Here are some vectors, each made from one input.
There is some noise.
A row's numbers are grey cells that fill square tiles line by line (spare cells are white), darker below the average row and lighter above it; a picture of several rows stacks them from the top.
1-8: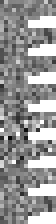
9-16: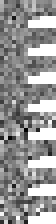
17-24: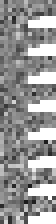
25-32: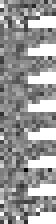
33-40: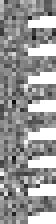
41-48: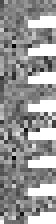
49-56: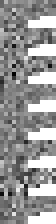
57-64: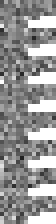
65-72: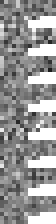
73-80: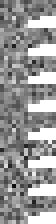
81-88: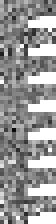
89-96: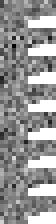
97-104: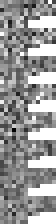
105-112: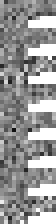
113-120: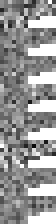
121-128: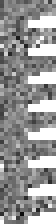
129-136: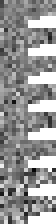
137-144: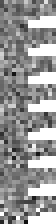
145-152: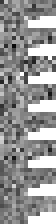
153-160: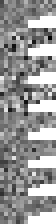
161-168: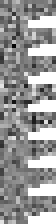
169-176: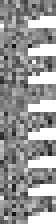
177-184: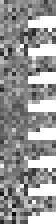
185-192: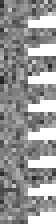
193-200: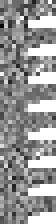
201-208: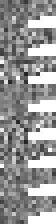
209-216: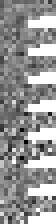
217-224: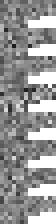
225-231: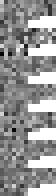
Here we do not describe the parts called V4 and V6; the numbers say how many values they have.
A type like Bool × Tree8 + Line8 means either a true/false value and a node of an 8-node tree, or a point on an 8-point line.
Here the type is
(Bool × V6 + Tree9) × Tree9 + V4.
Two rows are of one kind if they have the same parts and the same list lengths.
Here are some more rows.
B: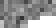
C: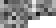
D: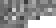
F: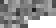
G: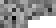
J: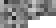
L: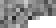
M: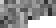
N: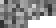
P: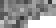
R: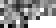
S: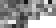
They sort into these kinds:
B, D, F, P, S
C, G, J, L, M, N
R

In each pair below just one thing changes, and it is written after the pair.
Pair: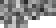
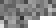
the true/false value
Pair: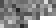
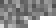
the node of the tree
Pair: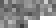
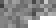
the node of the tree
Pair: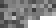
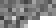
the true/false value
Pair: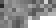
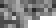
the node of the tree
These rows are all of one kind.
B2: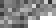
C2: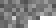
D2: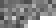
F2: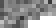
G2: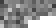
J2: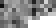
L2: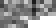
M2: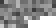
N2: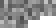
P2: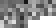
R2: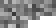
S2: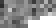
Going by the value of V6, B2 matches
M2 and P2.
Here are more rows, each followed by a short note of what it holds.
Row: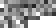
a value of V4
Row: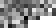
a value of V4
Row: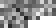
a value of V4
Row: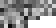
a value of V4
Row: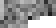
a node of each of two 9-node trees
